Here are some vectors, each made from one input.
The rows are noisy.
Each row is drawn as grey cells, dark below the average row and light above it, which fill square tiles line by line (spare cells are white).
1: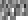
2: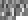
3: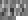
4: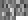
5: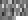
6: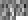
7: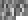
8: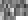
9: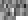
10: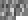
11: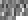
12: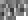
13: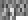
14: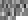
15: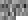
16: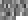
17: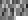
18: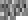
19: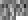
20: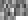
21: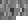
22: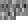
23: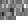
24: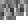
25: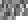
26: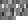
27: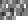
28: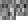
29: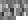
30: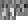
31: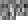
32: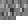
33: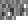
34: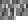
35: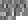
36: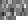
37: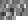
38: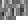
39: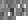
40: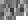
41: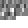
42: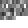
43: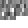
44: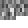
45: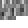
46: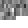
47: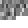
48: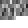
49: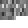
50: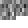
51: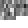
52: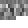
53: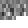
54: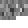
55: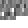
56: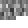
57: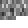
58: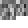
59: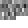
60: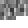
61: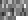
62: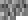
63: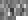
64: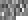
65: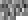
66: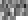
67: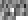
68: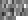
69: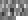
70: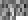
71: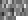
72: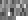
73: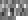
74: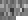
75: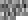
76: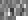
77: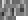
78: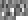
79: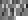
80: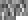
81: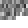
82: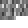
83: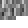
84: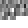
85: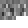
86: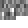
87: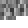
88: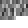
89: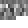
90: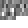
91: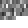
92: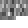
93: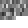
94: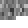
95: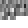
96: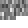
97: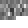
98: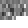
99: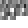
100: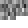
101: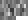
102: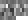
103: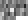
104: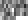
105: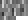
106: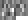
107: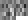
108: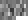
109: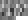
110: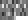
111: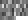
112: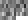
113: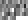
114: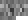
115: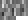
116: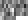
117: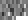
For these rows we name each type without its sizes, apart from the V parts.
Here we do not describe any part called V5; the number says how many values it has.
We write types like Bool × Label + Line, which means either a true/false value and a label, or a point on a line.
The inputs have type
Bool × V5 + Tree.
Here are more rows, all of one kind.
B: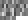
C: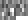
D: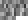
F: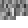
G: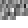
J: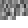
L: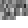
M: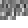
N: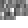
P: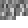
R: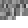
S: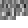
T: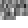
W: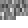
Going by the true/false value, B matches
C, N, P and W.
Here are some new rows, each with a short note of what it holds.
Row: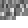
a true/false value and a value of V5
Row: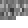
a node of a tree
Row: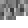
a node of a tree
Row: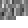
a node of a tree
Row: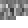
a node of a tree
